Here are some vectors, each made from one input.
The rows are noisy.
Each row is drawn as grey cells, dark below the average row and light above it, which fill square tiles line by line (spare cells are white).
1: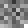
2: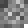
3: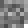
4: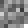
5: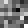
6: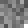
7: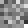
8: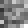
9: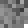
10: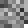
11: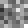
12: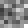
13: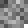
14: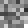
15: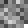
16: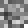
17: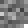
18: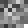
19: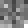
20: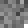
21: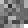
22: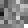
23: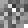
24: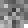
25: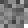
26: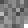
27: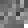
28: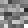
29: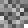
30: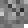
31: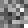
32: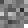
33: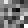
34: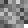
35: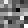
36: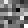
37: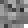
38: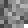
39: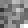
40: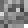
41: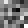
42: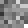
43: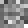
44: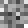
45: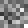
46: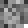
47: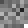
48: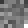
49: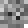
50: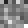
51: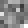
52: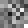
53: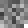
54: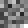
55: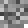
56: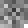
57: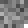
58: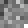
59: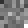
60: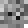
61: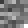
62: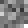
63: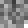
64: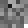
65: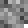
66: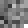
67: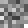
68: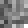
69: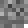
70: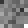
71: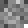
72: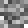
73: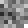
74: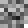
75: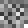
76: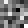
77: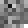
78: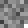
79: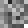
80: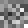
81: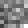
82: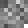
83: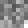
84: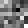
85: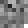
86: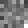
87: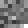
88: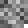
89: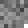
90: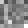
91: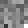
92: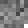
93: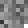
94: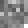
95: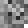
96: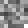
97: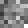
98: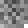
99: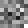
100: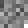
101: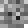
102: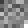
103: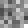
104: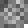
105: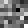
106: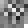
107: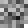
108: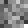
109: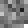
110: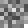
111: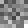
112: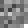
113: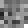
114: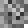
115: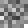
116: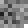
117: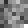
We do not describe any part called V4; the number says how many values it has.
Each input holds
either a true/false value and a value of V4, or a list of up to three points on a 5-point circle.
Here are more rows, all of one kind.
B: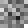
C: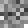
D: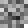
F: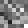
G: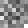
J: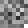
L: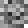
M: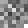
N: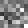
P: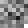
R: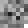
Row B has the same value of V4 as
D, G, M and P.
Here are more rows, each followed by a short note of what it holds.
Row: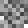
a true/false value and a value of V4
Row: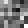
the empty list
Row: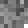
a list of two items
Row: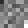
a list of three items
